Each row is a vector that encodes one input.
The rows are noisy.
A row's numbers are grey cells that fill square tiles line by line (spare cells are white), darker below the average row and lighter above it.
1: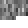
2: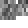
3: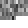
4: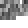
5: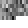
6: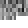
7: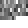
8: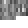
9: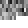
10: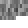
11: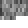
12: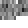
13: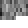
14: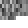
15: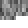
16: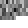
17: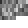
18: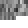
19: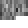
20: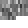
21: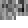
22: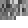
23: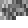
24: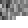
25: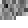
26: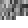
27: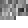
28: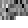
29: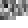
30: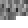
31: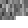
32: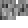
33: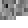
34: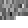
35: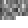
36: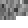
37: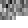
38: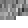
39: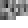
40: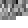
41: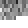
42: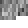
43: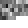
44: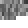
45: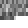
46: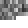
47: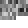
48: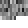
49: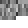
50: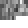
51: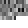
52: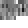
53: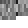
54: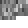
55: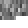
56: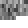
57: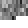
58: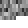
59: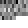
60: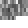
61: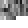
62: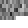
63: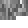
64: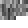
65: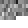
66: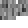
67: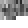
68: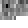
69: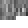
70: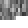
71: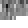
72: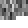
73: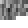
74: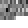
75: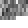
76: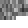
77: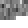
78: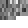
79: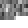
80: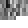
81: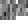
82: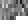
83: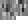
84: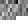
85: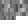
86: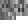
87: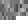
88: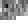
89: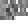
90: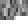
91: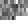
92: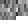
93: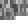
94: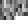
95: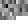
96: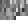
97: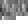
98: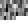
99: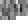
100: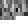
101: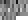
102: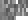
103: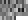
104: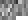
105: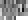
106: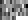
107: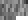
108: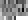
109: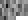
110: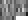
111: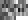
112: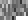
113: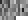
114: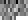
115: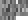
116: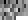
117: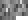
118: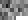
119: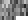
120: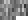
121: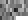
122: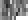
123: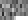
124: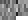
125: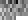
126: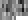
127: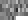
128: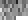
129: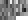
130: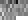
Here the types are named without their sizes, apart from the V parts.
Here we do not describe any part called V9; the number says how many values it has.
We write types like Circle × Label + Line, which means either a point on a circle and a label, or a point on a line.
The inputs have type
Bool × Bool × Bool × Bool + Tree × V9.
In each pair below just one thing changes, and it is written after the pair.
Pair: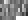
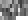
the node of the tree
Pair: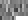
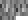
the value of V9
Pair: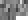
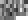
the value of V9
